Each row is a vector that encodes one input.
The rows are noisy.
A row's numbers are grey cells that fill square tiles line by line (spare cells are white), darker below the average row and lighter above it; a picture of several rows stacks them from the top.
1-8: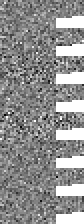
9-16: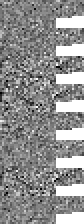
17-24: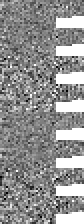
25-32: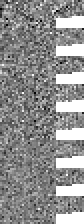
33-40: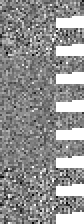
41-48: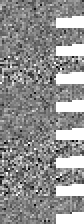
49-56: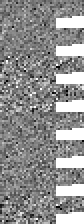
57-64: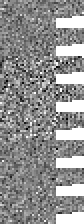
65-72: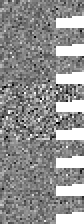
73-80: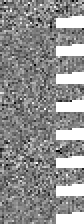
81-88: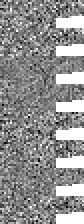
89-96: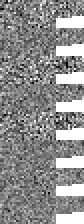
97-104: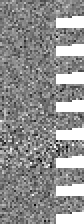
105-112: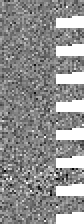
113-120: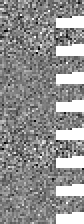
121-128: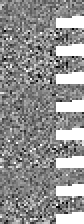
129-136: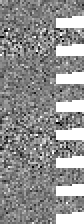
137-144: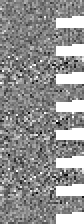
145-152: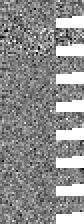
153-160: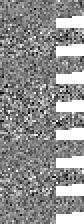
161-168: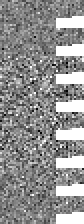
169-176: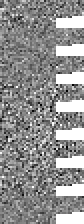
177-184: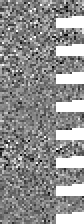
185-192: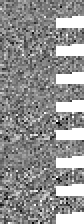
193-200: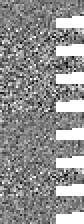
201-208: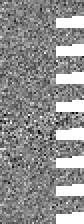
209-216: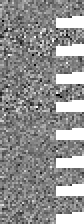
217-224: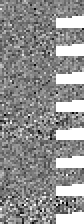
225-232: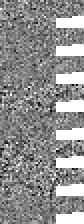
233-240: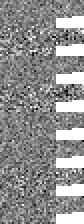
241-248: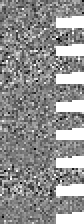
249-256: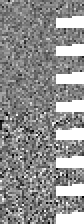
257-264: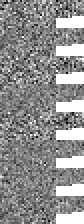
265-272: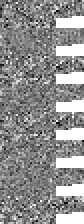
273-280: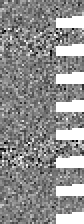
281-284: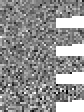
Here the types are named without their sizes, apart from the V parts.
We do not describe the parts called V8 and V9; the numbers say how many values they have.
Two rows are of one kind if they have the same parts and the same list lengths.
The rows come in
2 kinds.
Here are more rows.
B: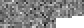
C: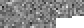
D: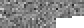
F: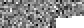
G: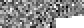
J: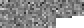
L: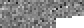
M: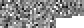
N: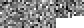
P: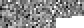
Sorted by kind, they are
B, C, D, J, L
F, G, M, N, P

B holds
a point on each of two lines, a value of V8 and a value of V9.
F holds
two labels.
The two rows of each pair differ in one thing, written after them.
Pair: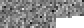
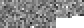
the value of V9
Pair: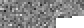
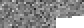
the value of V9
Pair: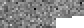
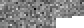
the place on one of the two lines
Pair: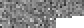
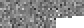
the value of V8
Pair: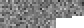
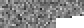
the value of V8
